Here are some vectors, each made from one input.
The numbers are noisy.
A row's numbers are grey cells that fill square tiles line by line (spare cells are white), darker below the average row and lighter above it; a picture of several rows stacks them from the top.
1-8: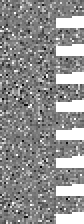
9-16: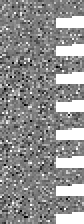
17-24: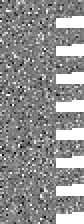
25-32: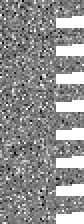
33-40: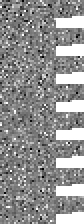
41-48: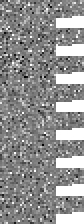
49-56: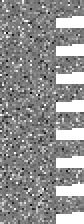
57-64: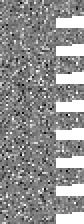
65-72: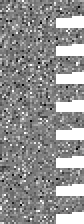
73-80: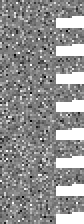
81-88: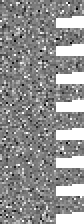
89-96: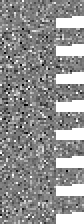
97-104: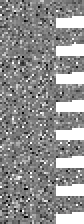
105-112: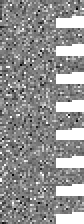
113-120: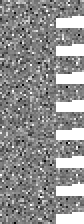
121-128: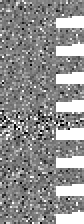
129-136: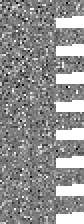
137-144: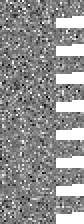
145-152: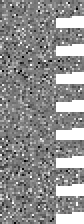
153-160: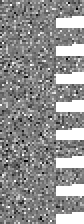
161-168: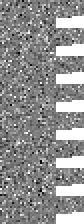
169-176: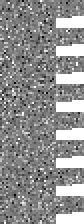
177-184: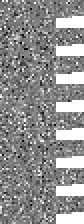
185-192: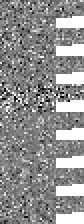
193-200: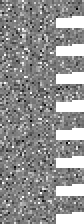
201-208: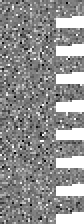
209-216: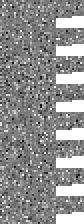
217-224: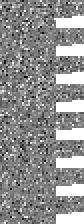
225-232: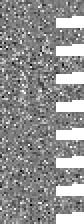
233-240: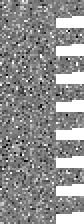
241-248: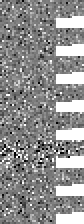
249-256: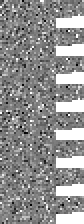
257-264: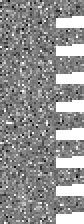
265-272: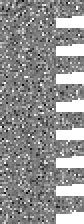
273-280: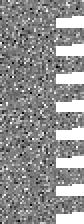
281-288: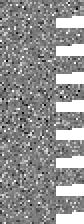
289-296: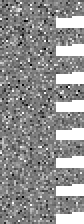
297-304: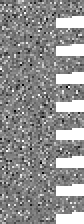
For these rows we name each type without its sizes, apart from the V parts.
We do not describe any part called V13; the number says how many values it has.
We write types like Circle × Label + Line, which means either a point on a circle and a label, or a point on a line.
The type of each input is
List(Label × V13).
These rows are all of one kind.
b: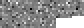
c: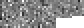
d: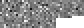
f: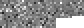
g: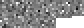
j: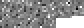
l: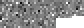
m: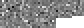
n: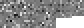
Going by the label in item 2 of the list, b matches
c and m.
